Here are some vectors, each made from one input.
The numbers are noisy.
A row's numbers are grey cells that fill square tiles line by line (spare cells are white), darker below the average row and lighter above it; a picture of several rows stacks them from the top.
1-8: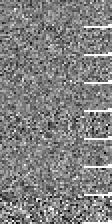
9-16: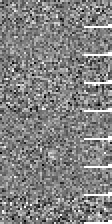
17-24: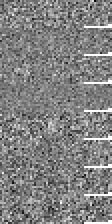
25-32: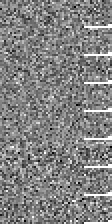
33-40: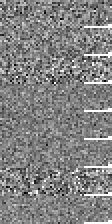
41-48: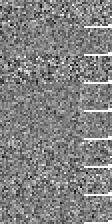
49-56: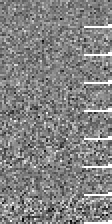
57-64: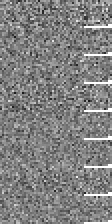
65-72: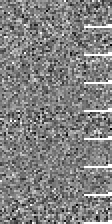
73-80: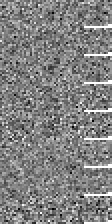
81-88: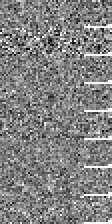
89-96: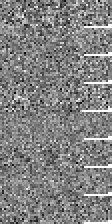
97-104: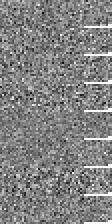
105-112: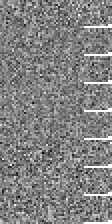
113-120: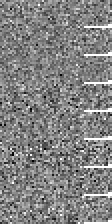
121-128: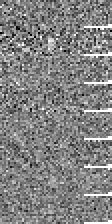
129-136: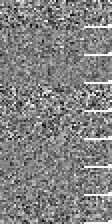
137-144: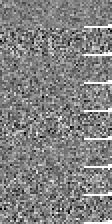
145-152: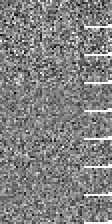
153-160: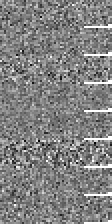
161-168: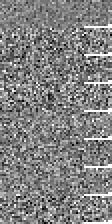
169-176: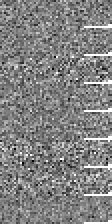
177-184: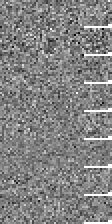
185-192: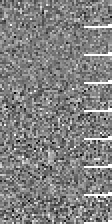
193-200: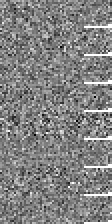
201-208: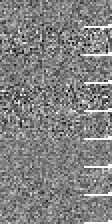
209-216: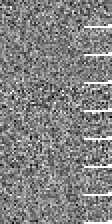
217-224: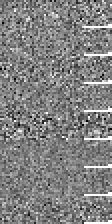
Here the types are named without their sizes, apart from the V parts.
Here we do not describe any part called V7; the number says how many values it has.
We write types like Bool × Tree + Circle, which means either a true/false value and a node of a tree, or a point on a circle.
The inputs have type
((Circle + Label) × Line + V7) × Tree.
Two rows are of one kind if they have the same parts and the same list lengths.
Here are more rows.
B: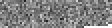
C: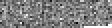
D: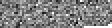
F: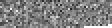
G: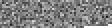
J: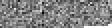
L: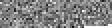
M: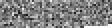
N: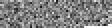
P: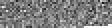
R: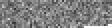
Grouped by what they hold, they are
B, F, G, L, M, N, P
C, D, J
R

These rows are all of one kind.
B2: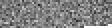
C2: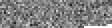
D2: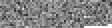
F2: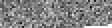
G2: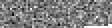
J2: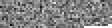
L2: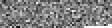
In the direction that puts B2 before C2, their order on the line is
L2, F2, J2, B2, G2, D2, C2.
